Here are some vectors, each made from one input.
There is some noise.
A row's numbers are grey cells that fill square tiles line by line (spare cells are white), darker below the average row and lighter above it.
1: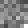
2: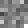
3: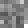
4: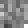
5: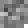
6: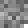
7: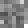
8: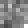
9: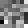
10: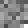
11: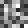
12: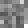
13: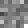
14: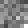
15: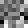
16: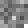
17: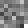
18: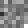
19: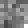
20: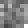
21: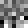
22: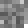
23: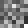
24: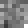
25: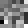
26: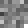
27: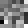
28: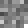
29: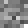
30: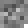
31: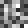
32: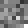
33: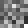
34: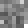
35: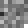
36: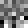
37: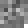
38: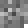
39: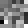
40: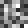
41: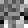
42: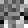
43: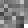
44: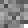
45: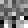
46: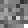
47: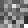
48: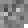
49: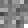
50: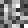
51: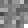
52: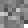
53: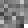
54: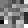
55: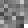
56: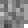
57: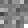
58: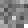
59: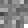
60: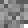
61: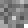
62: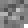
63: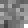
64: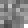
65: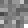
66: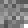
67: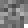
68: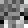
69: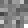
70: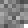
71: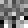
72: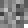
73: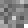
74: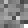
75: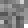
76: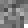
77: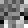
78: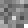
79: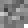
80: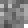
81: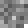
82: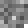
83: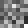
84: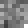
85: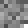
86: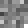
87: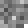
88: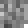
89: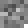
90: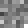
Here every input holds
either a point on a 4-point line, or a list of up to two points on a 6-point line.
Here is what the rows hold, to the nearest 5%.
About 20% of them hold a point on a 4-point line. The rest are lists of up to two points on a 6-point line: about 5% of all rows are empty, 35% hold one and 40% two.
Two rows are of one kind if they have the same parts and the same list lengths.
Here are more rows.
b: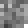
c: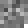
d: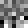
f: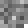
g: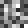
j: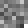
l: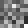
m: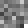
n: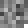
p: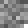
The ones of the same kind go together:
b, c, p
d, l
f, j, m, n
g

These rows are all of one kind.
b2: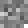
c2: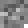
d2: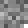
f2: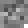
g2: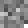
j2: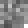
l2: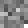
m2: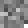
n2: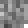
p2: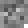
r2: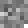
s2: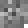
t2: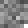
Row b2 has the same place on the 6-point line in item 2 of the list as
d2, n2, r2 and s2.
